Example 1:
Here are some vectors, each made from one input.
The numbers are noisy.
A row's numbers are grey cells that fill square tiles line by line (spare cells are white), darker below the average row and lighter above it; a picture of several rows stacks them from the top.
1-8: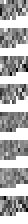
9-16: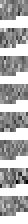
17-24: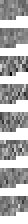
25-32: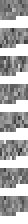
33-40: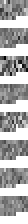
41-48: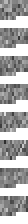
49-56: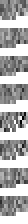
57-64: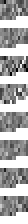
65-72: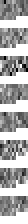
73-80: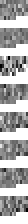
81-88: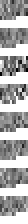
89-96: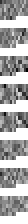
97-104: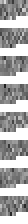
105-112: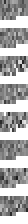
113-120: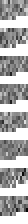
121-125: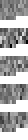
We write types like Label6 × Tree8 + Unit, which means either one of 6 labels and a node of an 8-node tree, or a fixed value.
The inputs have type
(Bool × Bool × Bool + Unit) × Line4 + Line9.
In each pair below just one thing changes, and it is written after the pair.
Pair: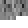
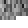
one of the three true/false values
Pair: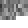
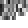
one of the three true/false values
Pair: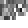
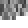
the place on the 4-point line
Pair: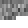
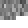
the place on the 4-point line
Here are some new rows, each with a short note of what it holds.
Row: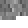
a point on a 4-point line and three true/false values
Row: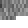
a point on a 4-point line and three true/false values
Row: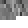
a point on a 4-point line and three true/false values
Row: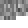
a point on a 4-point line and three true/false values
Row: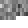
a point on a 9-point line
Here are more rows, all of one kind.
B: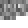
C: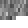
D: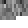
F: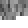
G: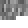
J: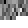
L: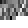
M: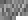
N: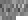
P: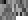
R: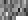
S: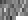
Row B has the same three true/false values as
D, G, L and M.
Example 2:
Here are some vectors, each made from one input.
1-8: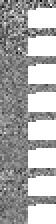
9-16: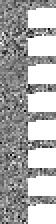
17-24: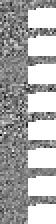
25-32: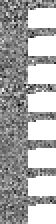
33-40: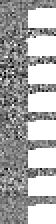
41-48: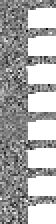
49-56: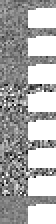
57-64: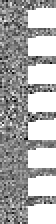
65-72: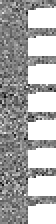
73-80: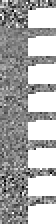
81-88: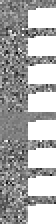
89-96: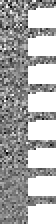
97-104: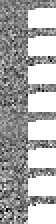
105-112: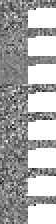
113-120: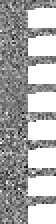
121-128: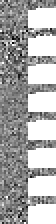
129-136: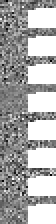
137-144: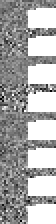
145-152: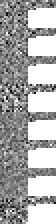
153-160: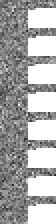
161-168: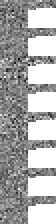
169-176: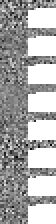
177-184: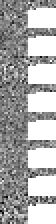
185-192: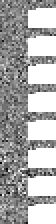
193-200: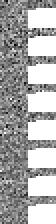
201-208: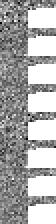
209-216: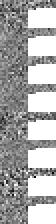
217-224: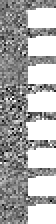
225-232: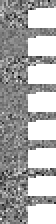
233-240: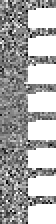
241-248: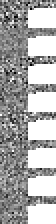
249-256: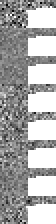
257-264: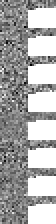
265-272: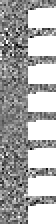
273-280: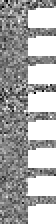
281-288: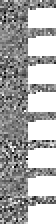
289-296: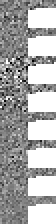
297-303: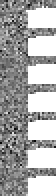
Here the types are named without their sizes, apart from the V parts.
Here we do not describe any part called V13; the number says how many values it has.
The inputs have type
Bool × Label × V13.
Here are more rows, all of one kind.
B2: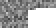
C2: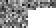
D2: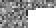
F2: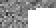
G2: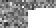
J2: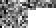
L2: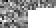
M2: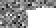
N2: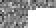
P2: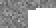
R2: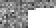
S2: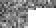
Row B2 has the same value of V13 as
F2, M2 and S2.
